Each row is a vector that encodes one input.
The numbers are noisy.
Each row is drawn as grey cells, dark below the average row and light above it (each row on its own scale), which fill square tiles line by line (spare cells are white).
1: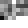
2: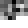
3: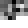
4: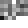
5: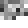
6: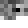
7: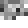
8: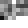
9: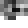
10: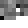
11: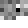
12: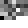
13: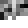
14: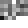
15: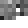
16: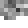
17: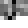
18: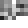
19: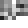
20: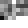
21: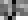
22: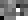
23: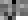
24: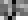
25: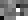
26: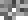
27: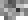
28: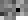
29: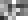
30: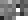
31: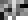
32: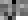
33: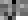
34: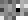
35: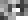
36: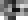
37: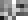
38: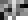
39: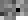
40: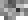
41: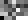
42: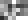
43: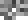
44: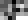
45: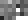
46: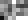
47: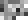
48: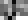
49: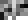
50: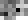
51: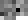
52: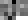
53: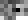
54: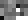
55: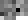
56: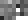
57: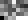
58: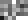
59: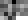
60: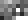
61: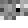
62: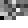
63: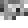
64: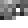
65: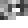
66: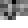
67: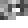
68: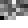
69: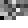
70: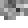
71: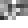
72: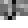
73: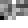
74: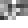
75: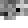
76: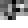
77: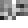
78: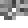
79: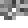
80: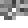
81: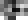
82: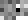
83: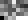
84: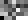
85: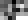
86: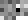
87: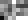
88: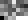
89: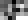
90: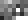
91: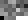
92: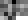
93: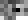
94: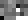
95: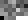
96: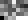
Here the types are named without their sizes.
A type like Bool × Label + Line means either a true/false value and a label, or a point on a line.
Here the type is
Bool × Tree.
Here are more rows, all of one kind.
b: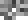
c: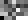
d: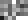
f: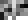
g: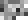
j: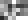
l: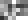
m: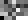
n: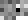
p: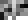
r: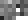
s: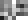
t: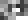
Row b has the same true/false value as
g and n.
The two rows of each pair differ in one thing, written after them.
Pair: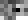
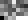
the true/false value
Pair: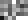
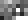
the node of the tree
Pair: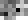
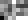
the true/false value
